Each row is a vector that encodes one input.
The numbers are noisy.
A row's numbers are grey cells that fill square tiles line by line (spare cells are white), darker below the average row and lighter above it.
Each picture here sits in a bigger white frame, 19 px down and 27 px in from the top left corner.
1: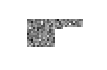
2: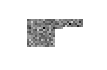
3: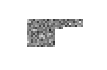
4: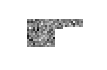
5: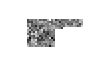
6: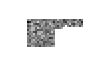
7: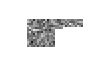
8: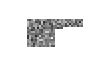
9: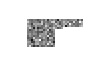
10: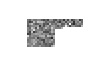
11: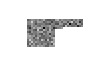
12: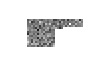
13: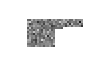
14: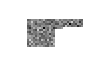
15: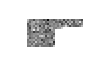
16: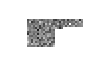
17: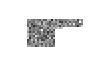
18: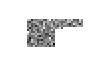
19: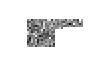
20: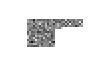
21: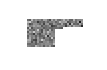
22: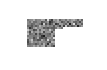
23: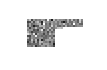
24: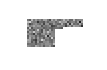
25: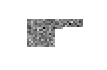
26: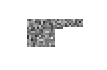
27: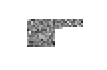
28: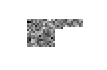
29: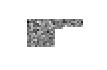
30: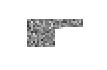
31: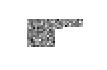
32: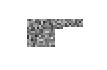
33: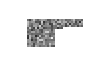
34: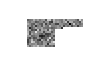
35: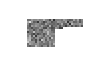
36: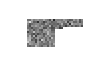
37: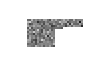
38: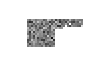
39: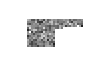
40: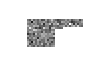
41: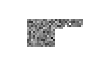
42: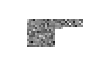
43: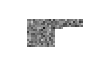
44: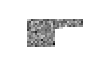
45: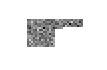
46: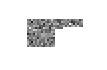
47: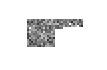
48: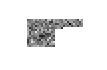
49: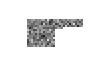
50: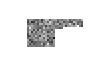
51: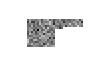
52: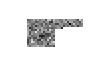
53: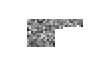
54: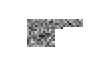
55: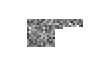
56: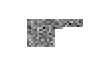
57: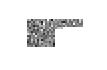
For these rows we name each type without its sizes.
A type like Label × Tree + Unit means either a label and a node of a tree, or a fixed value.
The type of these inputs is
(Bool × Bool × Bool + Unit) × Line.
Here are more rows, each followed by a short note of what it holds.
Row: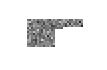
a point on a line
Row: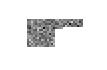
a point on a line
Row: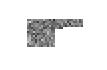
a point on a line
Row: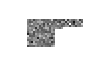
a point on a line and three true/false values
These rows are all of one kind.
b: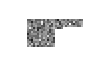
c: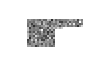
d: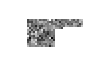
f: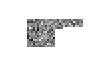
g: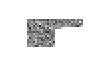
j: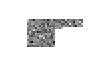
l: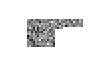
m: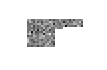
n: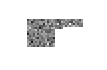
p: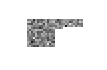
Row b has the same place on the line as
f and l.
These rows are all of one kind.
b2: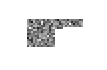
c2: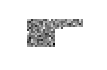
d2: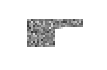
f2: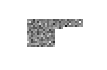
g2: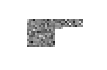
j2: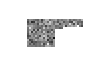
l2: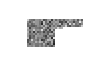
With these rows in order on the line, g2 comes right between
d2 and f2.
